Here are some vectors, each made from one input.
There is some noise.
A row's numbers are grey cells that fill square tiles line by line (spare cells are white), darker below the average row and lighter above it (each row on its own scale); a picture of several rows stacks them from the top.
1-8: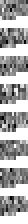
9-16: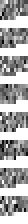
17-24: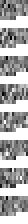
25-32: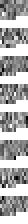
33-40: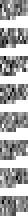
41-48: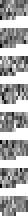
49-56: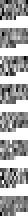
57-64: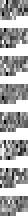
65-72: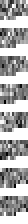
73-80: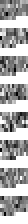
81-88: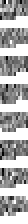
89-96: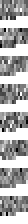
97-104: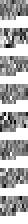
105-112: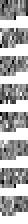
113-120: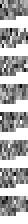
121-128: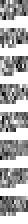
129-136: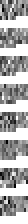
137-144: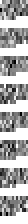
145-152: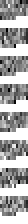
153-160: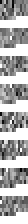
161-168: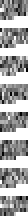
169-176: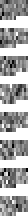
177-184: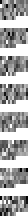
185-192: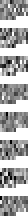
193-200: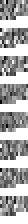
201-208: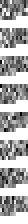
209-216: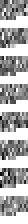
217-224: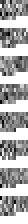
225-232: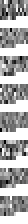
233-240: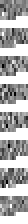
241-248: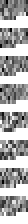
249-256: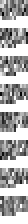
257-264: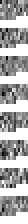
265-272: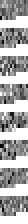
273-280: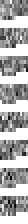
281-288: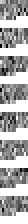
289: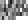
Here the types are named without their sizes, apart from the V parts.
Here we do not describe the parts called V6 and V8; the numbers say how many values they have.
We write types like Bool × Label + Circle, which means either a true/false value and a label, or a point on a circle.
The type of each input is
Bool × (Circle + V6 × V8) × Line.
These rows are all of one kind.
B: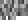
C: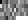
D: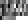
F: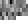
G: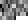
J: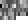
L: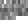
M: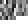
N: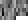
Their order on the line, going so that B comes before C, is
L, B, F, J, G, C, M, N, D.
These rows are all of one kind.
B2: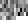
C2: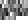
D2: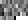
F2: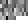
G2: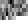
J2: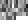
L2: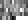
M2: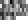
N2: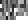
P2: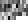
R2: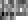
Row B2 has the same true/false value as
C2, F2 and N2.
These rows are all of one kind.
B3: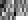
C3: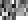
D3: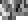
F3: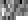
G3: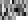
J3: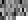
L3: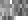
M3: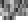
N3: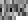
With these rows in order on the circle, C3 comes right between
B3 and N3.
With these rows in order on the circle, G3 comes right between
D3 and N3.
